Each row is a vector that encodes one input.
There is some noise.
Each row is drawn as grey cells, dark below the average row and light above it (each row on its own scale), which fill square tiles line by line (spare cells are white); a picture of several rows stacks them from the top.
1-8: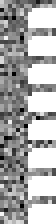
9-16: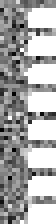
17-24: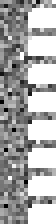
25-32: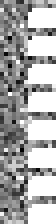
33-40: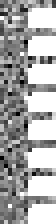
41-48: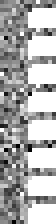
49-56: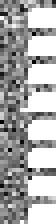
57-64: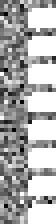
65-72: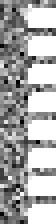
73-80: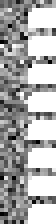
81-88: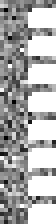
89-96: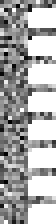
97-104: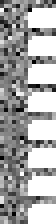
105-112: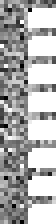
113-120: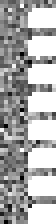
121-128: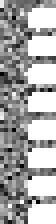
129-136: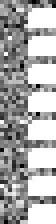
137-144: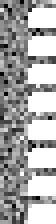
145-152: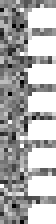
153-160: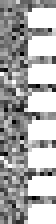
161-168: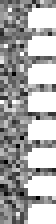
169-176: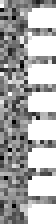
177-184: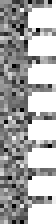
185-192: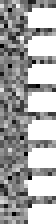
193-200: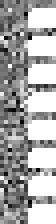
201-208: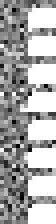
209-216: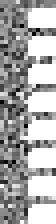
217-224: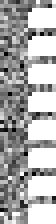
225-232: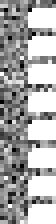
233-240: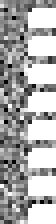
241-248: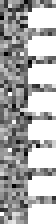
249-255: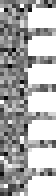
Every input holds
either one of 11 labels and four true/false values, or a point on a 4-point line.
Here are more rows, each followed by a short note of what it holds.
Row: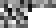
one of 11 labels and four true/false values
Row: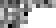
one of 11 labels and four true/false values
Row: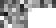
a point on a 4-point line
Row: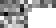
a point on a 4-point line
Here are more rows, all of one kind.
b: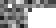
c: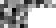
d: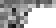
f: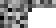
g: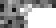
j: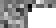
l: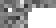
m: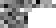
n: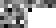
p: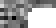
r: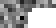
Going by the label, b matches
c, f and l.
